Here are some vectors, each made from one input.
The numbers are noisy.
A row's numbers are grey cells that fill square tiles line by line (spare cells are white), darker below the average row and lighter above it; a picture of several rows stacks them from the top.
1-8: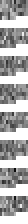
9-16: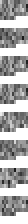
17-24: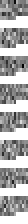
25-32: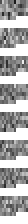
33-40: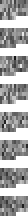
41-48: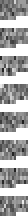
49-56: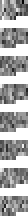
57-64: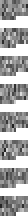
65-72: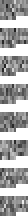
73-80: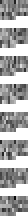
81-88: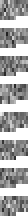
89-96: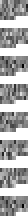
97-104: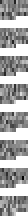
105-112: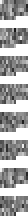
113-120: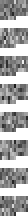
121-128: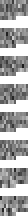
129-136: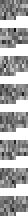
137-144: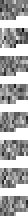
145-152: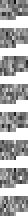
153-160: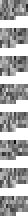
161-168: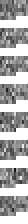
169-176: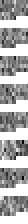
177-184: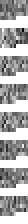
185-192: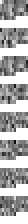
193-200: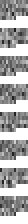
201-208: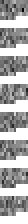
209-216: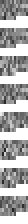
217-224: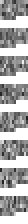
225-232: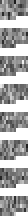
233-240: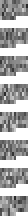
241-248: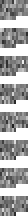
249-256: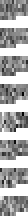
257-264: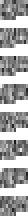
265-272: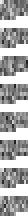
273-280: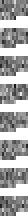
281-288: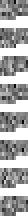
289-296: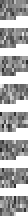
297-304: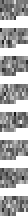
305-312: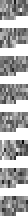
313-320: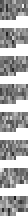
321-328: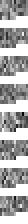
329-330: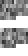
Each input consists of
either a fixed value, or a node of a 20-node tree, or four true/false values.
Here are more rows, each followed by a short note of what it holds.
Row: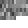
a node of a 20-node tree
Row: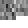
a node of a 20-node tree
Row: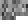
four true/false values
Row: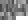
a node of a 20-node tree
